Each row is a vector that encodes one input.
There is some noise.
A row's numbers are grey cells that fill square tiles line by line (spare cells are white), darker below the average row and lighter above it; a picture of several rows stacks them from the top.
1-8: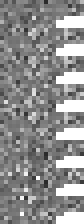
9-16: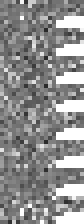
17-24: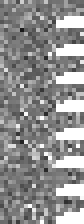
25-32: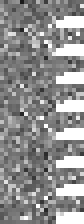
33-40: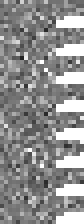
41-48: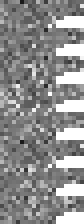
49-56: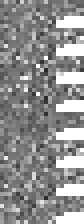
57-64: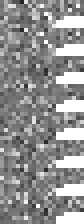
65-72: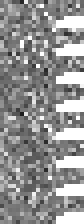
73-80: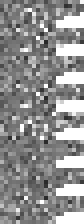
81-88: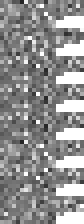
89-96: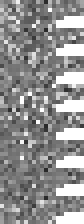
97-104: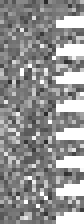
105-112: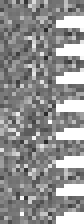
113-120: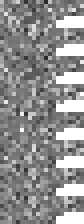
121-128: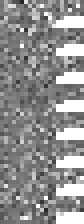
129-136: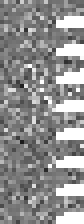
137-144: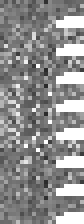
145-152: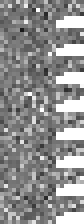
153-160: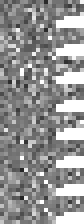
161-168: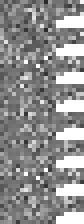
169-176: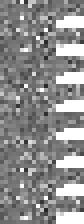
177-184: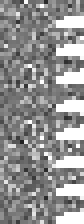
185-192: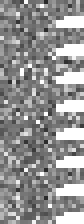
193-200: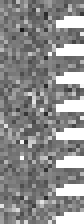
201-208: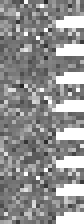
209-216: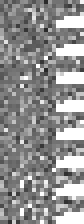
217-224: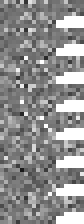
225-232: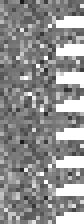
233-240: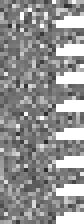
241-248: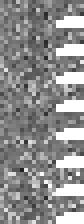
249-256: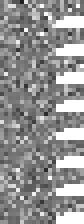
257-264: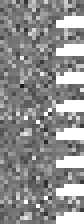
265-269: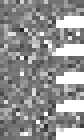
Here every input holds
either a node of a 17-node tree, or three true/false values.
